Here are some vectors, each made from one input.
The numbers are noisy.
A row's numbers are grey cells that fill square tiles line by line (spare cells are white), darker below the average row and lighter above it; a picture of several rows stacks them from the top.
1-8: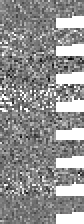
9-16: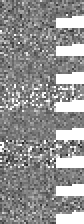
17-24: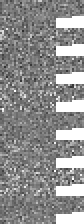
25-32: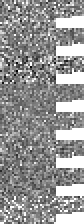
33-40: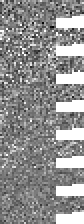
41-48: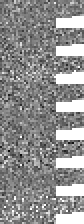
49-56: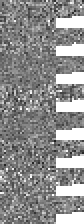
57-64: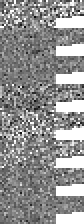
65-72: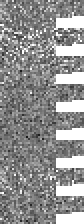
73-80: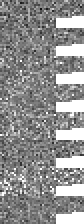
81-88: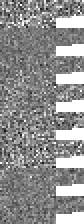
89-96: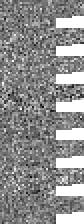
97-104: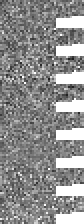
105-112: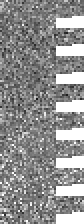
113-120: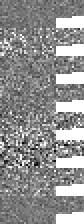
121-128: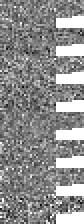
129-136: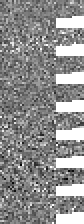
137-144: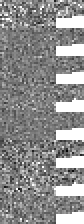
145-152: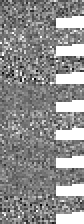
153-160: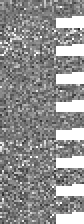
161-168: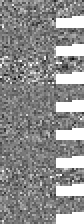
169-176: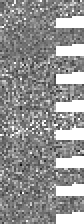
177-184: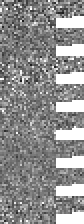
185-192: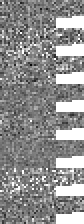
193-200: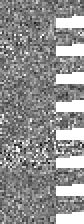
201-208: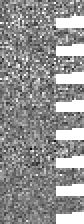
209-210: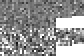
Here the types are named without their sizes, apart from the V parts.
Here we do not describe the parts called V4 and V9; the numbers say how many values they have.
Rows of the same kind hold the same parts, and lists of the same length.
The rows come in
2 kinds.
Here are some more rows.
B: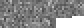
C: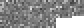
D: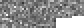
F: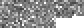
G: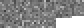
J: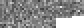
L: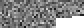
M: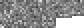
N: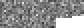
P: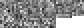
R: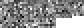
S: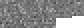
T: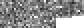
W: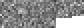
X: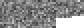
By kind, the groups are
B, D, G, J, T, X
C, F, L, M, N, P, R, S, W

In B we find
a value of V4 and a value of V9.
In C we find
a point on a circle and a point on a line.
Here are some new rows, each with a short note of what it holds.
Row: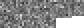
a value of V4 and a value of V9
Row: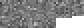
a point on a circle and a point on a line
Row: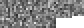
a value of V4 and a value of V9
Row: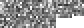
a value of V4 and a value of V9
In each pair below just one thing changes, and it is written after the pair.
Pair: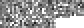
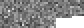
the place on the circle
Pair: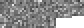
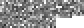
the place on the line
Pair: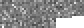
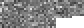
the place on the line
